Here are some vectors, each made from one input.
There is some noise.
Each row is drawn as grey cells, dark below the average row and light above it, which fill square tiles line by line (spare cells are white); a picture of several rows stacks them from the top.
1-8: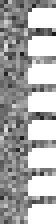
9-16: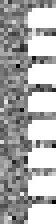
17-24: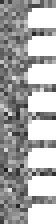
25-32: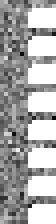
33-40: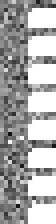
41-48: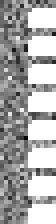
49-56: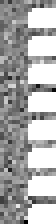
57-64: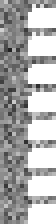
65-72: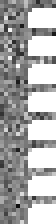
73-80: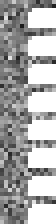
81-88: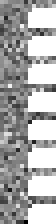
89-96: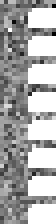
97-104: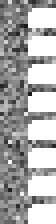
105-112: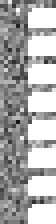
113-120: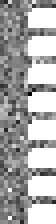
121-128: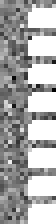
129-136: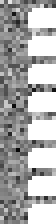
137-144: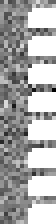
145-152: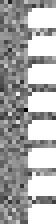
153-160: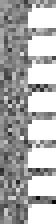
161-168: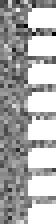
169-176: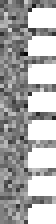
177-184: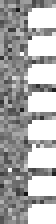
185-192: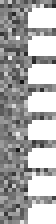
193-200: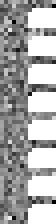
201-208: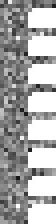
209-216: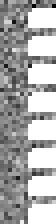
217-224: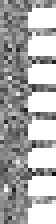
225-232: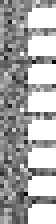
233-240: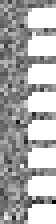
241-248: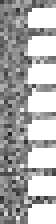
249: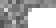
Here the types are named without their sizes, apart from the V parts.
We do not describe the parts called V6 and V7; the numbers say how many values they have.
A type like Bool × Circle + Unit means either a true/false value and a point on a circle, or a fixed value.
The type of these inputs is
Bool × (Line + V7) × V6.
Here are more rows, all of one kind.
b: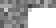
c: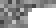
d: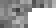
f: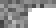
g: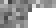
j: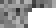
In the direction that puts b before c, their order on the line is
g, b, c, f, d, j.
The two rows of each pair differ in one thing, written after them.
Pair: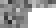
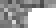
the true/false value
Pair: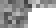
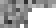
the place on the line
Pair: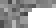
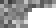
the value of V6
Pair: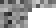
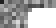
the true/false value
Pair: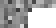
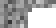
the place on the line
